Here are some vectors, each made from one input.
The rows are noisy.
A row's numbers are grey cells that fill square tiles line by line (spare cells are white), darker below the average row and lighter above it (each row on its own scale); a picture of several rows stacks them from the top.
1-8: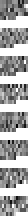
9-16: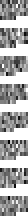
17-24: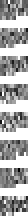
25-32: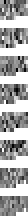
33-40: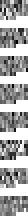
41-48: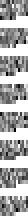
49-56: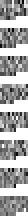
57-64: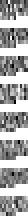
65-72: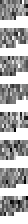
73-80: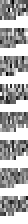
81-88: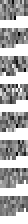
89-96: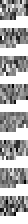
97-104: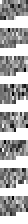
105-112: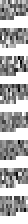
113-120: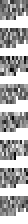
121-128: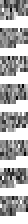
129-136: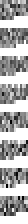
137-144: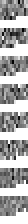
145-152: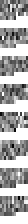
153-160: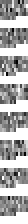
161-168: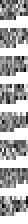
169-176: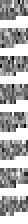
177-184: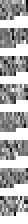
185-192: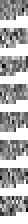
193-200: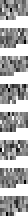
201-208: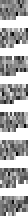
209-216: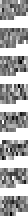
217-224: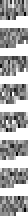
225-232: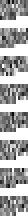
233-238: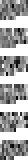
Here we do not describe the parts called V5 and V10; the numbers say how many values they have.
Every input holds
a true/false value and a value of V5, together with either a point on a 6-point line, or a value of V10.
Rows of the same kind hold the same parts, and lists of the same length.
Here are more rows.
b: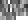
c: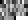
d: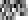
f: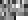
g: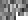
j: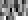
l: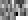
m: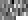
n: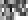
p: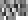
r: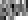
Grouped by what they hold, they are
b, c, d, f, g, j, l, n, p
m, r

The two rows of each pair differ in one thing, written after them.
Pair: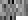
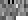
the place on the 6-point line
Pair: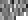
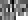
the place on the 6-point line
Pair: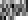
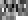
the value of V5
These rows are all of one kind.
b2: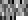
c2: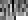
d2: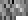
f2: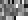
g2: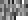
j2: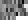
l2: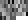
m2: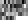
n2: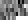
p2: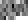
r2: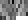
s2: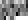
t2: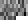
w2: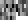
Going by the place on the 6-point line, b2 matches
c2, p2 and w2.
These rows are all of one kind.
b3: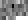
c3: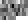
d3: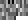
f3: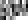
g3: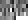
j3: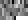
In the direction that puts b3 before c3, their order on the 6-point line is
g3, f3, b3, c3, d3, j3.
